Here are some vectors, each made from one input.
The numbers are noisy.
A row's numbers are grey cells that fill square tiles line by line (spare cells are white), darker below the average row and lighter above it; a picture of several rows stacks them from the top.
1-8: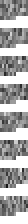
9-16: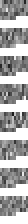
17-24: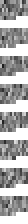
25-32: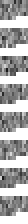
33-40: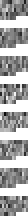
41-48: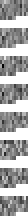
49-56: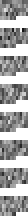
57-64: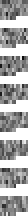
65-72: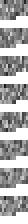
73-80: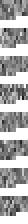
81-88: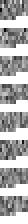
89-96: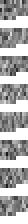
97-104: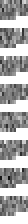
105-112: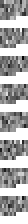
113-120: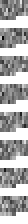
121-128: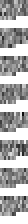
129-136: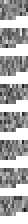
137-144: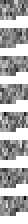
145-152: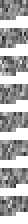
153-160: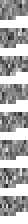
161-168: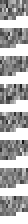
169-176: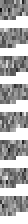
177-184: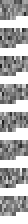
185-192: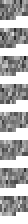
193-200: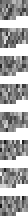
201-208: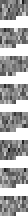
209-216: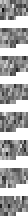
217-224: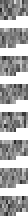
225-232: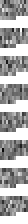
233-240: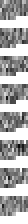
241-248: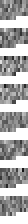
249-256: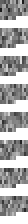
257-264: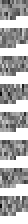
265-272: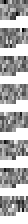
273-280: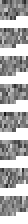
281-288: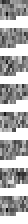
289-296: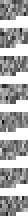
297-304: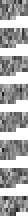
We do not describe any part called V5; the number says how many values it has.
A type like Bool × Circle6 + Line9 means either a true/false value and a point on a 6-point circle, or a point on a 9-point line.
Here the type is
Bool × Label6 × V5 + List2(Line6).
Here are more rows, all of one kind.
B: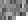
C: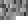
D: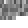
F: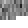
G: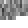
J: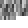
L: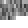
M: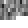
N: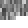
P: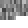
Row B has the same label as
C and D.
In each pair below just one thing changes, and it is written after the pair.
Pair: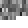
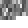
the place on the 6-point line in item 2 of the list
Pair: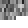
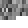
the place on the 6-point line in item 1 of the list
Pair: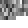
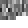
the place on the 6-point line in item 2 of the list
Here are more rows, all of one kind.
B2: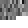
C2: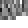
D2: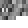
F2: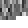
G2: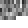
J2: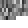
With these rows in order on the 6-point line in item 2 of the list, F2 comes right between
B2 and C2.
